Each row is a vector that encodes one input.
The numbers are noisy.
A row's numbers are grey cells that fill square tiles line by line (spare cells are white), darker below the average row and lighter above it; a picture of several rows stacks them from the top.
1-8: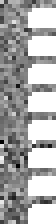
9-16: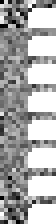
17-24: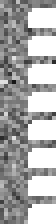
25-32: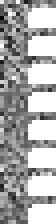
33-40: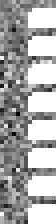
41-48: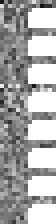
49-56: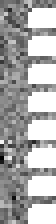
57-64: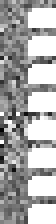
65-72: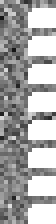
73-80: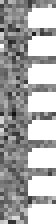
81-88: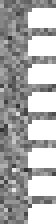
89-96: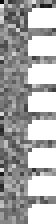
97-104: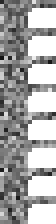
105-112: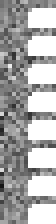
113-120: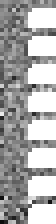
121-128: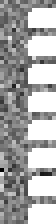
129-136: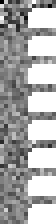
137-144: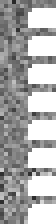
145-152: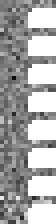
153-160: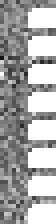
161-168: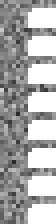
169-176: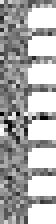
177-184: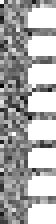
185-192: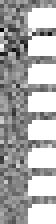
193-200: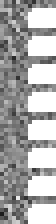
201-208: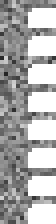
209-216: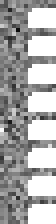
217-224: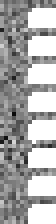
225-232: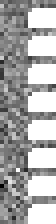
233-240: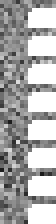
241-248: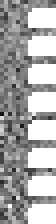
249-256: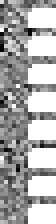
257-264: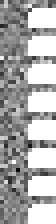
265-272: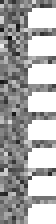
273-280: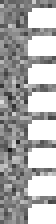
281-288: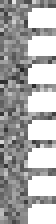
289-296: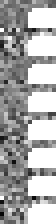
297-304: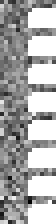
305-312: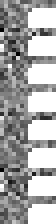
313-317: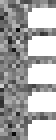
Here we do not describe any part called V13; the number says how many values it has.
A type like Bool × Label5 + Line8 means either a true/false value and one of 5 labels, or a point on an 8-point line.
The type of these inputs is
Line5 × (Line7 + V13) + List2(Line11).
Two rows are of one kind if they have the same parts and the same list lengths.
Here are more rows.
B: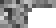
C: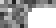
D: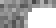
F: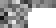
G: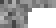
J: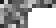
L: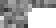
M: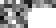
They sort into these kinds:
B
C, M
D, G
F, J
L

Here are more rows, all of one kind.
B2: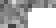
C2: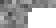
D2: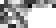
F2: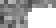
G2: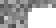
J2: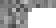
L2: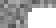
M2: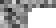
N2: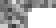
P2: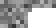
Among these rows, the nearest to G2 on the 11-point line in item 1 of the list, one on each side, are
F2 and J2.
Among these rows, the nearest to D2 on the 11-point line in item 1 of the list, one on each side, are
M2 and P2.
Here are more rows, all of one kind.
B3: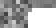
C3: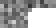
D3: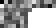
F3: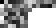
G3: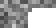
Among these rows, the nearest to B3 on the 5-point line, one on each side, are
D3 and F3.
